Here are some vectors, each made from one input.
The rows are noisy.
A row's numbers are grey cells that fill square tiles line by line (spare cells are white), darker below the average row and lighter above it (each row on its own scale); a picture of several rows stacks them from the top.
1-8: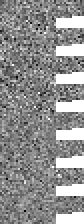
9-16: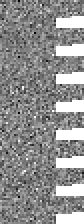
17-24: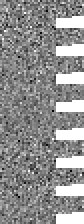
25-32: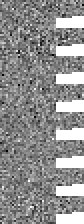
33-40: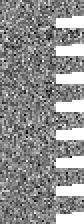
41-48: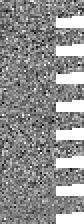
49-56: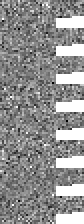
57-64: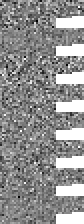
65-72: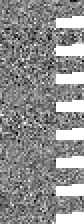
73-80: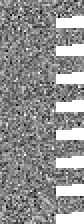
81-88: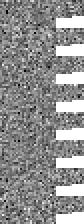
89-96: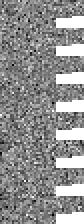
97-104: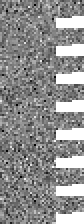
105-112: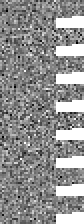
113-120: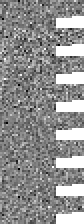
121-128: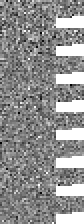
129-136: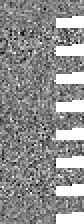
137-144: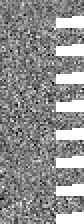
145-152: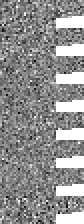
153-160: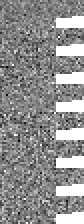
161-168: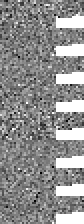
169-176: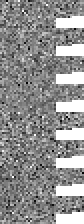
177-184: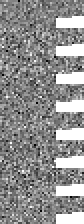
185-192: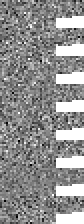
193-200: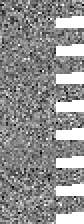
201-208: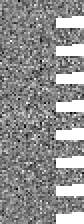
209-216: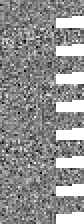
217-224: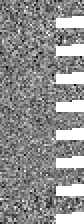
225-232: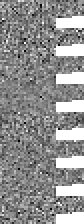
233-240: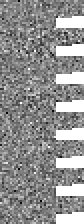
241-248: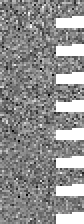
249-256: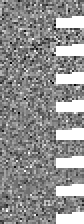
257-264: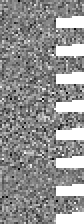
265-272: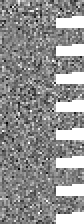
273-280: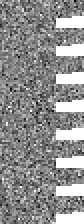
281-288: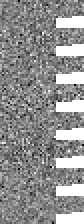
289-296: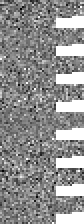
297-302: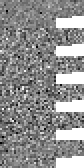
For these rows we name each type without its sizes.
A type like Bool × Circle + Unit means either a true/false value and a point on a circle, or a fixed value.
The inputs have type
Circle × Label × List(Line).
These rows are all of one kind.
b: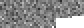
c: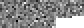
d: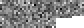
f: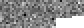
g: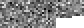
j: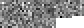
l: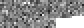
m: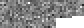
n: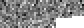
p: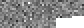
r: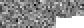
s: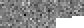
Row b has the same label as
d and j.
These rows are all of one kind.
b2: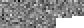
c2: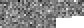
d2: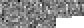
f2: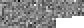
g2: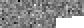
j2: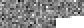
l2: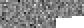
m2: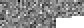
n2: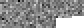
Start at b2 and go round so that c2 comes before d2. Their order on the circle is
b2, f2, j2, c2, m2, n2, g2, l2, d2.
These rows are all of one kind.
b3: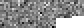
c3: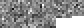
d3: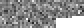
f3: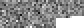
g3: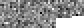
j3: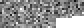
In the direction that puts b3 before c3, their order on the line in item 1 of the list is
f3, d3, j3, b3, g3, c3.
